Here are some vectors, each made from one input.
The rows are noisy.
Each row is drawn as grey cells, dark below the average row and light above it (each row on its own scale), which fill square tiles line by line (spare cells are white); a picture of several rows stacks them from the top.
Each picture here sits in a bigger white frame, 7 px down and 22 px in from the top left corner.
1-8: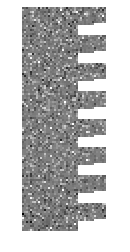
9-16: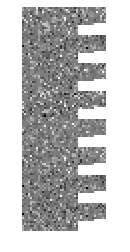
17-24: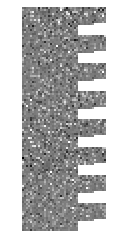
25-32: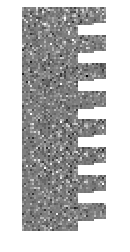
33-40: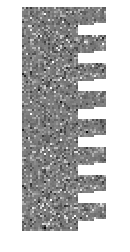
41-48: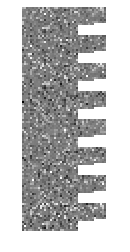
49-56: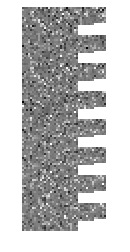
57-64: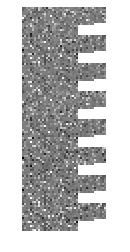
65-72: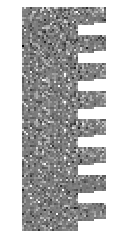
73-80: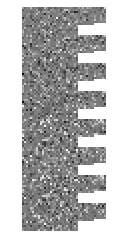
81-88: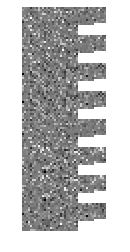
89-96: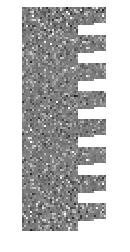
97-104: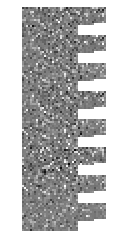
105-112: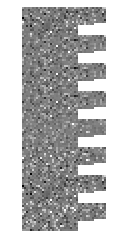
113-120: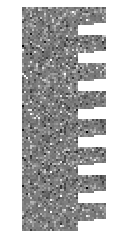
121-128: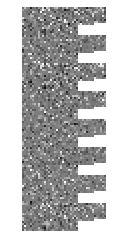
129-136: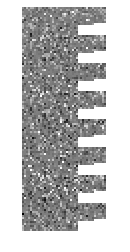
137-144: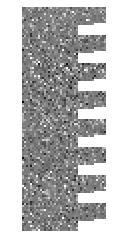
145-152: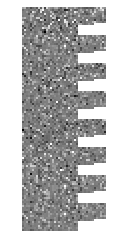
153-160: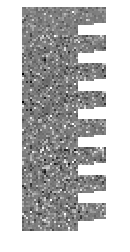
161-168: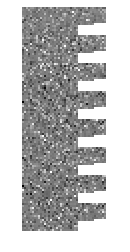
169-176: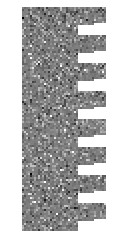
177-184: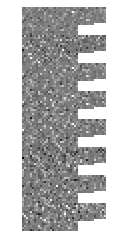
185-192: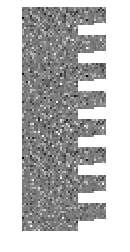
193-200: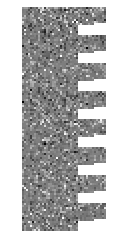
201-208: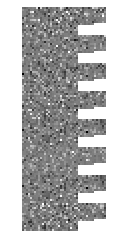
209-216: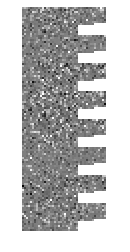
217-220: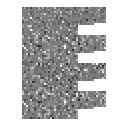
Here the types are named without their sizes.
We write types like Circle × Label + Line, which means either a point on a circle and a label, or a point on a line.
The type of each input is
Label × (Label × Label × Label + Unit).
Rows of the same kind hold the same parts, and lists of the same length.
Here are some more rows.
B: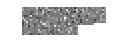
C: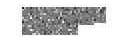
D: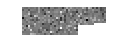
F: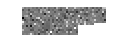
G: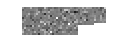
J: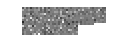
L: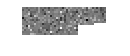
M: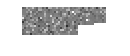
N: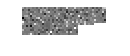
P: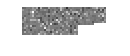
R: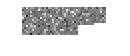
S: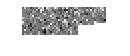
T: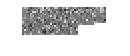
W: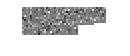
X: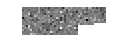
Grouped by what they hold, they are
B, C, J, M, P, R, S, T
D, F, G, L, N, W, X

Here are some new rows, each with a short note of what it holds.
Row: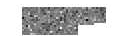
a label
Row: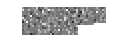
four labels
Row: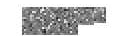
four labels
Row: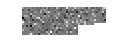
a label
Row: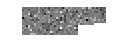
a label
